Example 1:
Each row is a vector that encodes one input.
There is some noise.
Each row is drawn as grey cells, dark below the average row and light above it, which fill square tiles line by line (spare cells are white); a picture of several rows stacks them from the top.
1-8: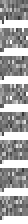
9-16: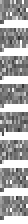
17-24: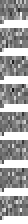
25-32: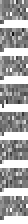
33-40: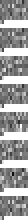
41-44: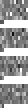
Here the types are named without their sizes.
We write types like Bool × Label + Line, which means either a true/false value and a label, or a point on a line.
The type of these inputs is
Label.
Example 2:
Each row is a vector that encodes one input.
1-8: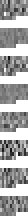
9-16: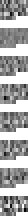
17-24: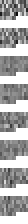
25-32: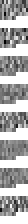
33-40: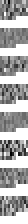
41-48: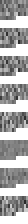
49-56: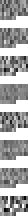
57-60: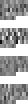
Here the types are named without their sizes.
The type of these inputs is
Line.
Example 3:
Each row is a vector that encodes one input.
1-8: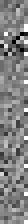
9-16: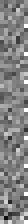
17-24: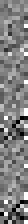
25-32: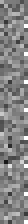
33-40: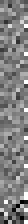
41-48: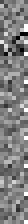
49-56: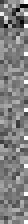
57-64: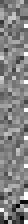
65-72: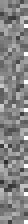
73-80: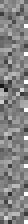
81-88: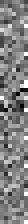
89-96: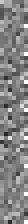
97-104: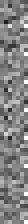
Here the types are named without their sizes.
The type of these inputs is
Bool × Bool × Bool + Unit.
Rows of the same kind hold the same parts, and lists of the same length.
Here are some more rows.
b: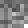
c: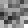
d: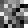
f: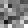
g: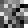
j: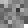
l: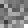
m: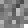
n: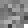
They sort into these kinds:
b, c, f, j, l, m, n
d, g

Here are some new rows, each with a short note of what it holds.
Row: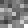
three true/false values
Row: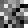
a fixed value
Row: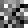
a fixed value
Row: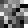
a fixed value
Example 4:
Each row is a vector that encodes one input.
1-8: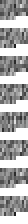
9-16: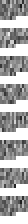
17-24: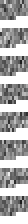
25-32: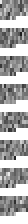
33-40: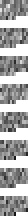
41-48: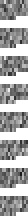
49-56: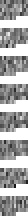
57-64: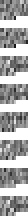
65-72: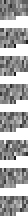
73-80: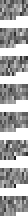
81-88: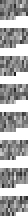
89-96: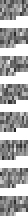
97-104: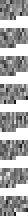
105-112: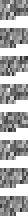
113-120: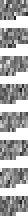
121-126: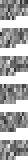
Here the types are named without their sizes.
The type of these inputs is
Circle.
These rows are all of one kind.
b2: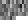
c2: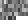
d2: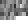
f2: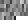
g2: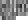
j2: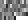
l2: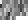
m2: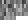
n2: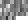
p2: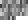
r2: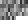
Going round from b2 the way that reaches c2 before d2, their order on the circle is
b2, c2, j2, f2, m2, d2, n2, l2, p2, r2, g2.
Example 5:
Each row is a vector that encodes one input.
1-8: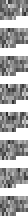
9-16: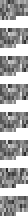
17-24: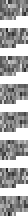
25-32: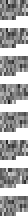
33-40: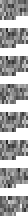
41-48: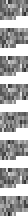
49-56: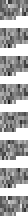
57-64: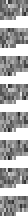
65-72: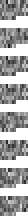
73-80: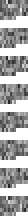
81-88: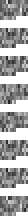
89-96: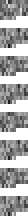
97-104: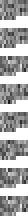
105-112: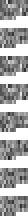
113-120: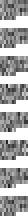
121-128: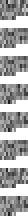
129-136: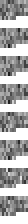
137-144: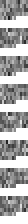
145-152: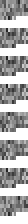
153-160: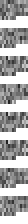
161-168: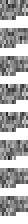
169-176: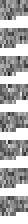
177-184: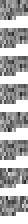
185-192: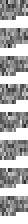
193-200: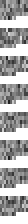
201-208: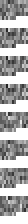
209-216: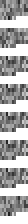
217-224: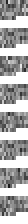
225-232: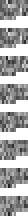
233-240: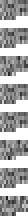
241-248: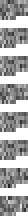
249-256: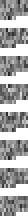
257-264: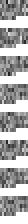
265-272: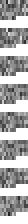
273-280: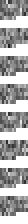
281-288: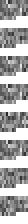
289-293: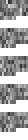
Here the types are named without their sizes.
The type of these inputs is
Circle.
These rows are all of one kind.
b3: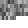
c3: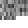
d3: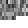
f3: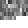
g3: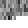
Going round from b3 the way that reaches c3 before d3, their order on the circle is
b3, f3, g3, c3, d3.
